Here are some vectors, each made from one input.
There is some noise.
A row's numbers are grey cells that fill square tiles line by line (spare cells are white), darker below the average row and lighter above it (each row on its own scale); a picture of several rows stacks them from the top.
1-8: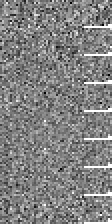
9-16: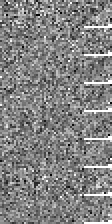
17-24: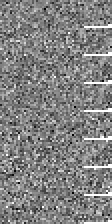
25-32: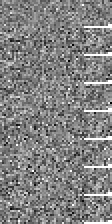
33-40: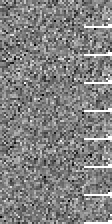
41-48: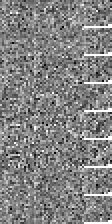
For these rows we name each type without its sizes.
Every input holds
a point on a line and a true/false value.
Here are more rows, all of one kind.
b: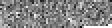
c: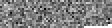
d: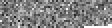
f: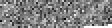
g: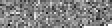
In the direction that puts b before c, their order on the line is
b, f, g, d, c.
